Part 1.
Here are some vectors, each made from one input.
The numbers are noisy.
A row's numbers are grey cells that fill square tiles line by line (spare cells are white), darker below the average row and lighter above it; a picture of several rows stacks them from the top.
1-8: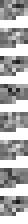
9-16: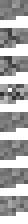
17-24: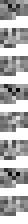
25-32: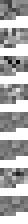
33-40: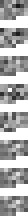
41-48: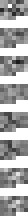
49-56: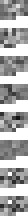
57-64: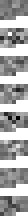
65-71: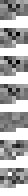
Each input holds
either a fixed value, or a node of an 11-node tree.
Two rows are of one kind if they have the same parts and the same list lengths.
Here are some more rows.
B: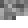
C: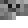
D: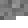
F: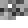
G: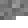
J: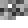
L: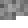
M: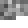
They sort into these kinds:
B, C, D, G, L, M
F, J

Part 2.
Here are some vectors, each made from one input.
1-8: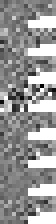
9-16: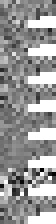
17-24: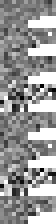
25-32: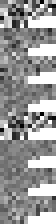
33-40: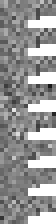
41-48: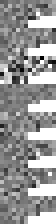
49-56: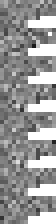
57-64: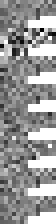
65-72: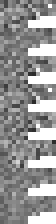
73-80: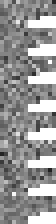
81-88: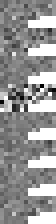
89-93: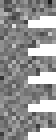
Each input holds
either a fixed value, or a node of a 10-node tree.
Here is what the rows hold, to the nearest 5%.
About 10% of them hold a fixed value. The rest hold a node of a 10-node tree.
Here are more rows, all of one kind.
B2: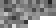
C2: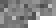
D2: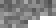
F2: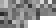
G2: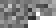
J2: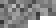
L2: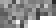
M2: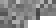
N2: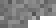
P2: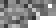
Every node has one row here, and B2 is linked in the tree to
D2.
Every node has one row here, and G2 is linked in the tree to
C2.
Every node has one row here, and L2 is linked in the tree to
M2.
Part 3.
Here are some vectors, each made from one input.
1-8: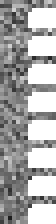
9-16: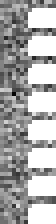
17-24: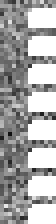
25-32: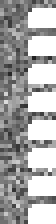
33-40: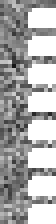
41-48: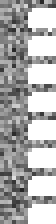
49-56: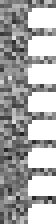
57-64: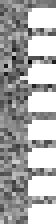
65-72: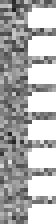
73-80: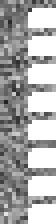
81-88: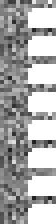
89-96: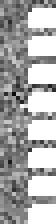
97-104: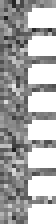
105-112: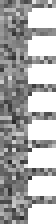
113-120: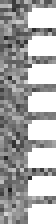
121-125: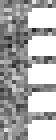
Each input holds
three true/false values.
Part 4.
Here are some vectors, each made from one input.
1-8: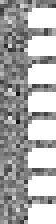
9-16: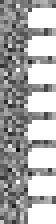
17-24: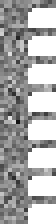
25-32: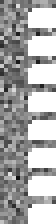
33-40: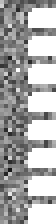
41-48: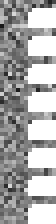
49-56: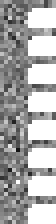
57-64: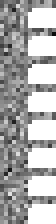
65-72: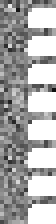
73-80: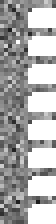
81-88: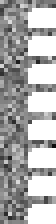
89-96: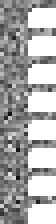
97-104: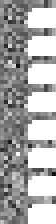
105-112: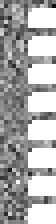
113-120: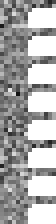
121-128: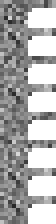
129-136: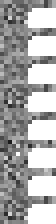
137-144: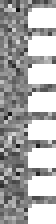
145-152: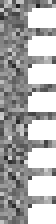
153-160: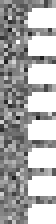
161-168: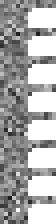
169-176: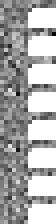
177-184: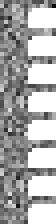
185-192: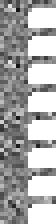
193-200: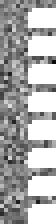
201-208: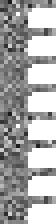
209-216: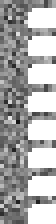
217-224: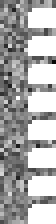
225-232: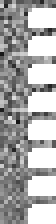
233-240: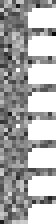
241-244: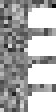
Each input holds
a node of an 18-node tree.
